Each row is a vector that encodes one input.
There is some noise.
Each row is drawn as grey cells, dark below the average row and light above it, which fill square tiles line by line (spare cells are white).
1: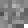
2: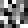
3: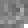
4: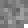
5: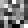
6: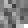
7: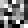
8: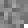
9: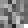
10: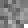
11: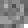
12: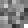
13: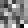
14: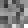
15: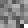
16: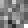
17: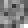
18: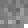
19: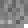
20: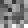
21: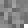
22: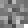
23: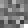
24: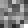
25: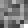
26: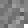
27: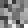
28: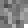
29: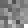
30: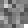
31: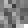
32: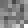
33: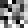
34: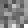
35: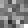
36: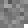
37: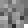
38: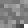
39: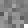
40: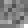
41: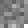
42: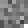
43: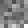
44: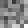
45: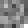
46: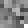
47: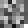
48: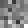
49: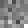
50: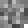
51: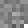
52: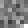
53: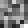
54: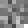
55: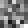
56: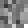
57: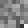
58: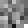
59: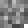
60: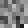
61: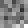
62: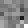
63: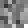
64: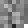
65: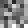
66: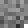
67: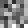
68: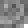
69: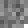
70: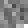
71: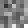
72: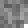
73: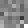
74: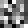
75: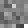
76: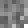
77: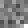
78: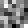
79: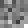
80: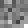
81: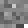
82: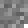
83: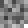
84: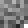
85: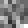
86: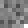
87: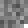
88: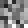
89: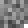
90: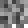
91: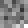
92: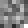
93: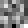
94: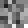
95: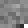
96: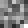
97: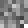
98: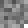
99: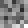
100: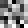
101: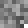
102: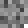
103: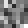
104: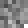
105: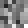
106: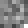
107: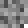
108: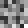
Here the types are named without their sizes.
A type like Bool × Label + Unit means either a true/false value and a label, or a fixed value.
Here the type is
(Bool × Bool × Bool + Unit) × Line.
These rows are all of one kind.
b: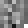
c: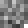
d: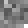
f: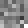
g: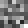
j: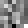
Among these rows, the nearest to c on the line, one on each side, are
b and g.
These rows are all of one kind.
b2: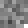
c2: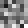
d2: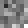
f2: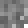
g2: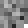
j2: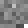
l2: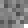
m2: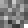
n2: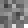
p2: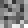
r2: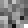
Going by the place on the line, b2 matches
d2, f2, j2 and m2.
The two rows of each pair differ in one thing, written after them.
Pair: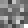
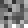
the place on the line
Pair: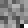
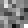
the place on the line
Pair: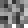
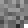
one of the three true/false values
